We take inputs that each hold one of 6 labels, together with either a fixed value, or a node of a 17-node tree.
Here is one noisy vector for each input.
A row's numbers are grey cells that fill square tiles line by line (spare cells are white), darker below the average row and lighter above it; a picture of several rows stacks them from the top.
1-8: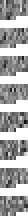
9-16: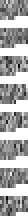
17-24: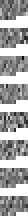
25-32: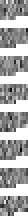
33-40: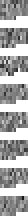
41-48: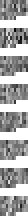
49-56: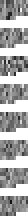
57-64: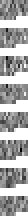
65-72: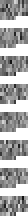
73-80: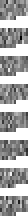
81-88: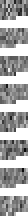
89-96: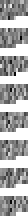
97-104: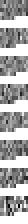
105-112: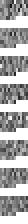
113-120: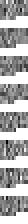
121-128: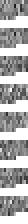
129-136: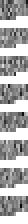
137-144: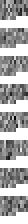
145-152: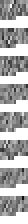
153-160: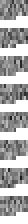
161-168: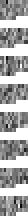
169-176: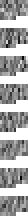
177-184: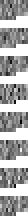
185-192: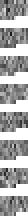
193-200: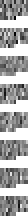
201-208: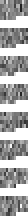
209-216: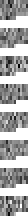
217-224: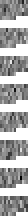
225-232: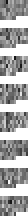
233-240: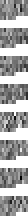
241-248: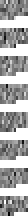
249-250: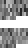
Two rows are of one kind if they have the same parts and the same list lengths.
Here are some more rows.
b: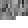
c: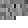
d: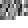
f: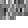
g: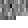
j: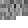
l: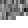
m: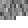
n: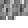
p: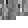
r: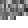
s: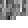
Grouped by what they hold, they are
b, c, g, j, l, m, p, r, s
d, f, n

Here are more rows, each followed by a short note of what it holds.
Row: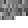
one of 6 labels
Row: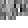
one of 6 labels
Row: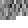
one of 6 labels and a node of a 17-node tree
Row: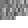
one of 6 labels and a node of a 17-node tree
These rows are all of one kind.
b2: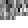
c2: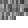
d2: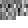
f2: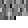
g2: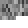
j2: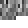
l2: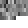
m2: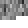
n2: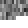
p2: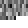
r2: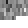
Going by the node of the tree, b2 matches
c2 and p2.
